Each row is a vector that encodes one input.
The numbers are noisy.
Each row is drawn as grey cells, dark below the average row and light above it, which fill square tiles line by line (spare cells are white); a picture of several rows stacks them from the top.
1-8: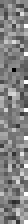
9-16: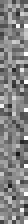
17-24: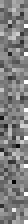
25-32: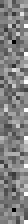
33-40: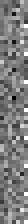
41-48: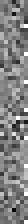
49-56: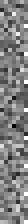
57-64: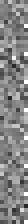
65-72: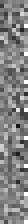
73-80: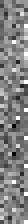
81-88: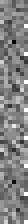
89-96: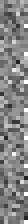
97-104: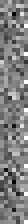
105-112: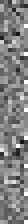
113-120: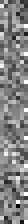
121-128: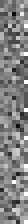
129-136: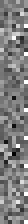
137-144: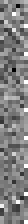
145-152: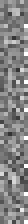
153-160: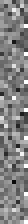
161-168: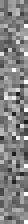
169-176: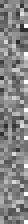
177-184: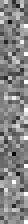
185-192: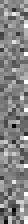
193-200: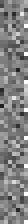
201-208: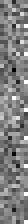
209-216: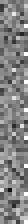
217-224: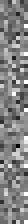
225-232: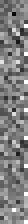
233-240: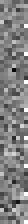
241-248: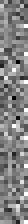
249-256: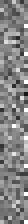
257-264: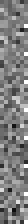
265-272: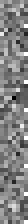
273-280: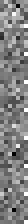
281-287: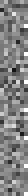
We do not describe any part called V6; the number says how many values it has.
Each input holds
a point on a 17-point line and a value of V6, together with either a point on a 14-point circle, or a fixed value.
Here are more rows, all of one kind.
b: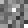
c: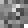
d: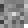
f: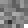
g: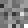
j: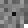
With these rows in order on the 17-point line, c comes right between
f and j.
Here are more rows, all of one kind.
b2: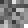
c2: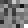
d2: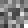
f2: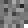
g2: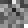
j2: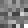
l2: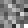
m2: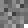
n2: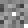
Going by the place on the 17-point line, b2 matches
f2, l2 and m2.
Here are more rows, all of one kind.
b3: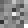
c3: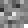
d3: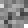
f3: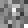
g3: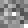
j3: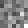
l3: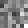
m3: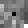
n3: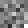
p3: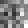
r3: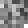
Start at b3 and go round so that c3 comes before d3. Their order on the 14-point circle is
b3, c3, n3, f3, g3, r3, p3, d3, j3, l3, m3.
